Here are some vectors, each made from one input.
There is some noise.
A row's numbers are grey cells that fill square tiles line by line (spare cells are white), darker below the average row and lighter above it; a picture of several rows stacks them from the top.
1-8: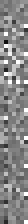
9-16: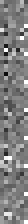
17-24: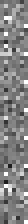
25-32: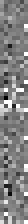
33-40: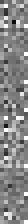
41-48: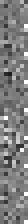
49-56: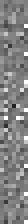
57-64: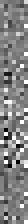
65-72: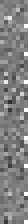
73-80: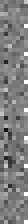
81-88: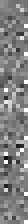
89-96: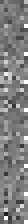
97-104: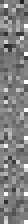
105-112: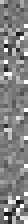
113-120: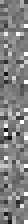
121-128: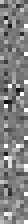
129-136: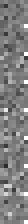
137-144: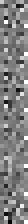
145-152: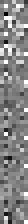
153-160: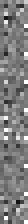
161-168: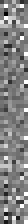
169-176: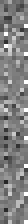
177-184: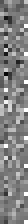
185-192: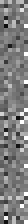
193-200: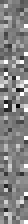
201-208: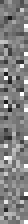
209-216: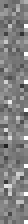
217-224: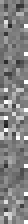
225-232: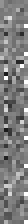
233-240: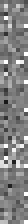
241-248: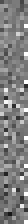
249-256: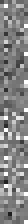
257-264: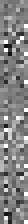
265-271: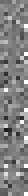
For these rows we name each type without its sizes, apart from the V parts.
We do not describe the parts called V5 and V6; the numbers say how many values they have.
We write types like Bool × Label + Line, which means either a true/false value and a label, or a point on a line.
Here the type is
(Circle + Line) × V5 × V6.
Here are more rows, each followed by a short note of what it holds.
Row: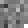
a point on a circle, a value of V5 and a value of V6
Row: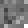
a point on a line, a value of V5 and a value of V6
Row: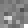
a point on a circle, a value of V5 and a value of V6
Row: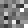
a point on a circle, a value of V5 and a value of V6
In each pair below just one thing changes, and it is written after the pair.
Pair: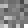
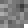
the value of V6
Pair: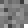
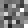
the value of V6
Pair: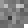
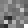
the value of V6
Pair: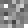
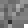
the value of V6
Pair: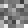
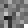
the value of V6
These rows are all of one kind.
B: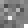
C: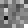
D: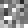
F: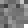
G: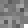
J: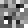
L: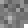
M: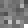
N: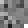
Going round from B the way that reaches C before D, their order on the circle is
B, J, L, G, C, F, M, D, N.
